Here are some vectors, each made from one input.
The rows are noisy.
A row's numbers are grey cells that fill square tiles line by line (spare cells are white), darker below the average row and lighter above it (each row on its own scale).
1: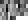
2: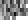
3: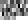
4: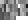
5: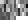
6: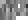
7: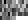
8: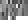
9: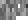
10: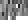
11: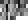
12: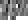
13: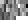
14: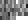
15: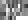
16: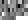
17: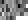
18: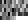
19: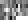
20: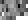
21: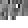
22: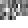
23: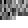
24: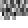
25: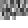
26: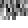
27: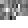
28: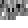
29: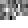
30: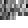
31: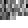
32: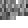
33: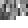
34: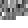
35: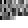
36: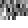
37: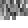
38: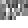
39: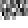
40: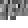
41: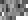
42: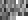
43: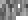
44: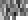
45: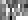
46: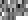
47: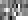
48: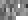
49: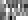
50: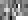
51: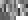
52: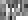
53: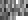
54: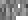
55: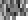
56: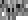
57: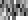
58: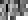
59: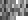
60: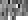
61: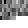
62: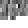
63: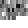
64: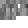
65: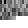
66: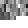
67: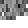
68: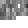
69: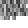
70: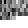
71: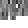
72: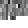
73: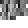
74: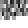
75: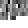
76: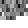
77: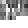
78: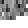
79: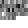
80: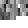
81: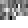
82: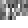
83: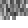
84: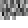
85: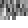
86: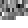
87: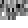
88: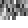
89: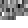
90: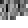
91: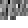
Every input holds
either a point on a 6-point line, or a point on a 9-point line.
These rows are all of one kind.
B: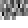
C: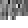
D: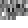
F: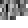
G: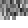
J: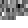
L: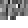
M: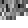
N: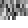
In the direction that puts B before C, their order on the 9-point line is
B, G, N, D, J, M, F, L, C.
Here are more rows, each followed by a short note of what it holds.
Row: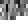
a point on a 9-point line
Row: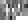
a point on a 6-point line
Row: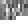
a point on a 6-point line
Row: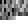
a point on a 6-point line
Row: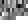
a point on a 9-point line
